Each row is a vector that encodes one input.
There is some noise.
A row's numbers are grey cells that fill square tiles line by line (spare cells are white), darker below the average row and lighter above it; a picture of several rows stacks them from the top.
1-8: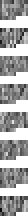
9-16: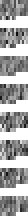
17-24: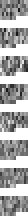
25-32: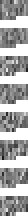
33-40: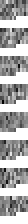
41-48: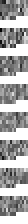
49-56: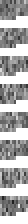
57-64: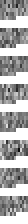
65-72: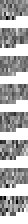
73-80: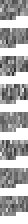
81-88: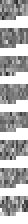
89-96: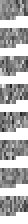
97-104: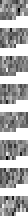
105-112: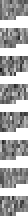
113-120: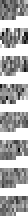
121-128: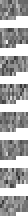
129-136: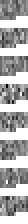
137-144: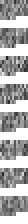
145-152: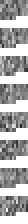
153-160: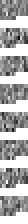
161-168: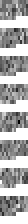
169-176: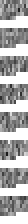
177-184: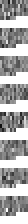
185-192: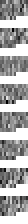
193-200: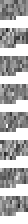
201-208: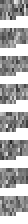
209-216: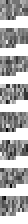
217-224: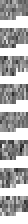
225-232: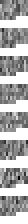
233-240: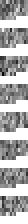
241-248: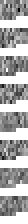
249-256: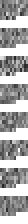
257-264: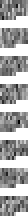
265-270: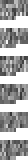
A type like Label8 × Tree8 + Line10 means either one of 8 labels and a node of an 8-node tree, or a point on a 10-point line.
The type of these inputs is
Bool × Line7 + Line6 × (Tree8 + Unit).
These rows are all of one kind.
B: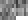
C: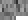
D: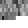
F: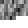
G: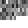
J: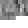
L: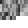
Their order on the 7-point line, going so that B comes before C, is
B, G, J, C, F, D, L.
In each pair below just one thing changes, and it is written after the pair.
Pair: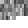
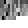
the node of the tree
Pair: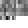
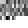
the place on the 6-point line
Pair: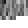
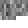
the node of the tree
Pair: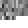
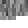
the node of the tree
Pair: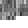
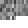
the place on the 6-point line
